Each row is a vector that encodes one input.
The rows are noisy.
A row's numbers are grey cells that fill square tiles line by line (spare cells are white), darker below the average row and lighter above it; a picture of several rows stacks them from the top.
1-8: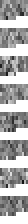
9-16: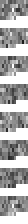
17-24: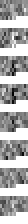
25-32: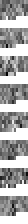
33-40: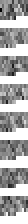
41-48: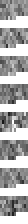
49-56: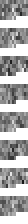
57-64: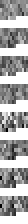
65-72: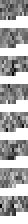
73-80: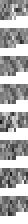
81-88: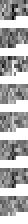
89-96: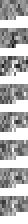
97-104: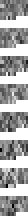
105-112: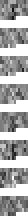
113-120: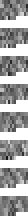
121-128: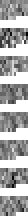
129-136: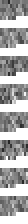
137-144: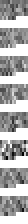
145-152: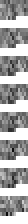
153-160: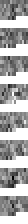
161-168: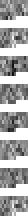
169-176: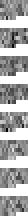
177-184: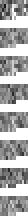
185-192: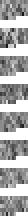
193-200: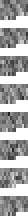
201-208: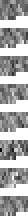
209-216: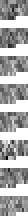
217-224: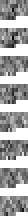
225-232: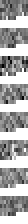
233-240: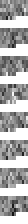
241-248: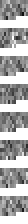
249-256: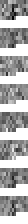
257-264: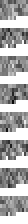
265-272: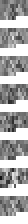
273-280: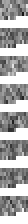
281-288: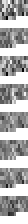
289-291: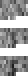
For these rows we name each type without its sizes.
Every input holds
a true/false value, together with a list of points on a line.
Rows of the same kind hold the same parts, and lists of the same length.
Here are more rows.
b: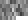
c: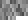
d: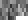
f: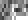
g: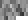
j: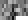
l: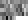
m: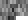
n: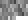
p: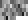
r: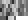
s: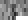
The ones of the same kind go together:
b, d, j, l, m
c, g, n, p
f, s
r

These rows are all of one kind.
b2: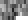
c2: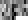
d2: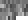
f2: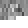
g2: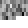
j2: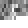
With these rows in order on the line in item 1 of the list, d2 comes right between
c2 and g2.
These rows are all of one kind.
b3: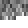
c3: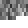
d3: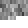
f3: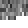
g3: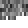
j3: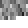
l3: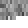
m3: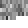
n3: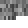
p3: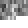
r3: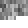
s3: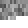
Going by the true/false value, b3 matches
c3, f3, g3 and n3.
